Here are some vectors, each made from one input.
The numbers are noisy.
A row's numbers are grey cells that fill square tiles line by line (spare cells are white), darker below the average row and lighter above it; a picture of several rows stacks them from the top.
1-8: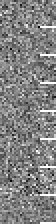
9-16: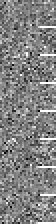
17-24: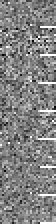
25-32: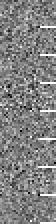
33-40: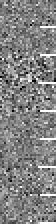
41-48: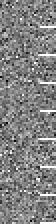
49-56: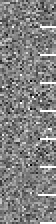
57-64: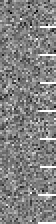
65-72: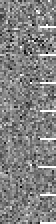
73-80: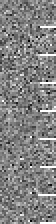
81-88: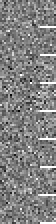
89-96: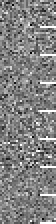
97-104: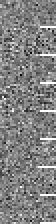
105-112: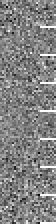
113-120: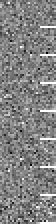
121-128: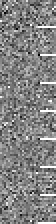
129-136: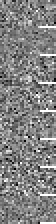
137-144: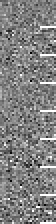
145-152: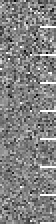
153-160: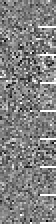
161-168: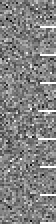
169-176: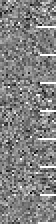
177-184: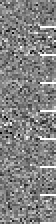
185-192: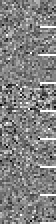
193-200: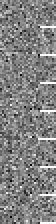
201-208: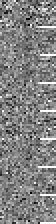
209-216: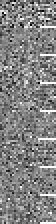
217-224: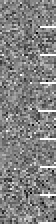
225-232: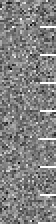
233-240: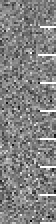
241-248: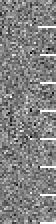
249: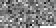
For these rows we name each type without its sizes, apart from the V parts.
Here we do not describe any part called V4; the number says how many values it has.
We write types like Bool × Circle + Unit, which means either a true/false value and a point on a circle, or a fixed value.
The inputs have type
(Bool × Bool × Bool × Bool × Bool + Unit) × Line × V4.
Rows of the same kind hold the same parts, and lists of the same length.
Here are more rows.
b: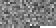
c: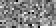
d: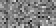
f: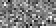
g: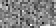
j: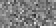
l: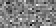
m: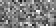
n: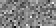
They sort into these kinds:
b, c, d, g, j, l, n
f, m

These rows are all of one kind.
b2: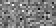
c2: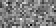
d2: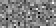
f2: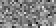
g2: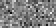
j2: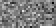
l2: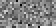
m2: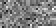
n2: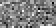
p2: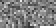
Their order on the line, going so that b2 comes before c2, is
f2, m2, d2, l2, g2, n2, b2, j2, c2, p2.
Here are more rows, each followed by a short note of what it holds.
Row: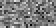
a point on a line, five true/false values and a value of V4
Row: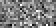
a point on a line and a value of V4
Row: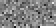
a point on a line, five true/false values and a value of V4
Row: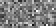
a point on a line and a value of V4
